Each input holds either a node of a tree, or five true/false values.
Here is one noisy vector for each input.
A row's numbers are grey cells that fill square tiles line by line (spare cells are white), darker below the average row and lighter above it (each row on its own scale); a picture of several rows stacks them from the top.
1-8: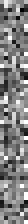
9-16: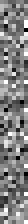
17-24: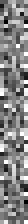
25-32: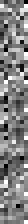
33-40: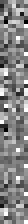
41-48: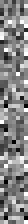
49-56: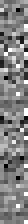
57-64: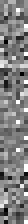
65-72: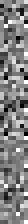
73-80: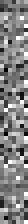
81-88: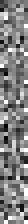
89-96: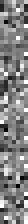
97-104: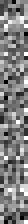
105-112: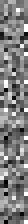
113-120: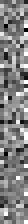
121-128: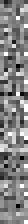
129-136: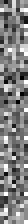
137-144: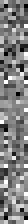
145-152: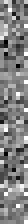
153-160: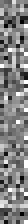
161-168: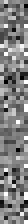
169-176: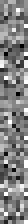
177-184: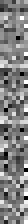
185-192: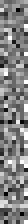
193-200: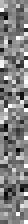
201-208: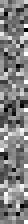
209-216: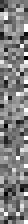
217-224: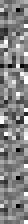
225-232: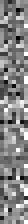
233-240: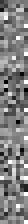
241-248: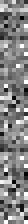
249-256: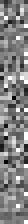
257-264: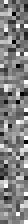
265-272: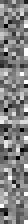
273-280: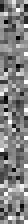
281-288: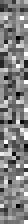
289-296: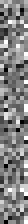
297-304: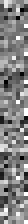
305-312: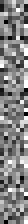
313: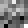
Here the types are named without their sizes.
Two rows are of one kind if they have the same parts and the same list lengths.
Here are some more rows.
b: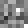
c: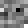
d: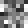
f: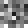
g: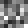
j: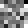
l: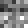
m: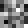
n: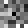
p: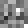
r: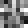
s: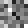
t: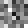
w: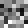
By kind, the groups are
b, c, d, g, j, l, m, p, r, w
f, n, s, t

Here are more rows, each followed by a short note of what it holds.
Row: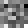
a node of a tree
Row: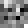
five true/false values
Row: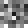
a node of a tree
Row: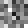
a node of a tree
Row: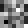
five true/false values
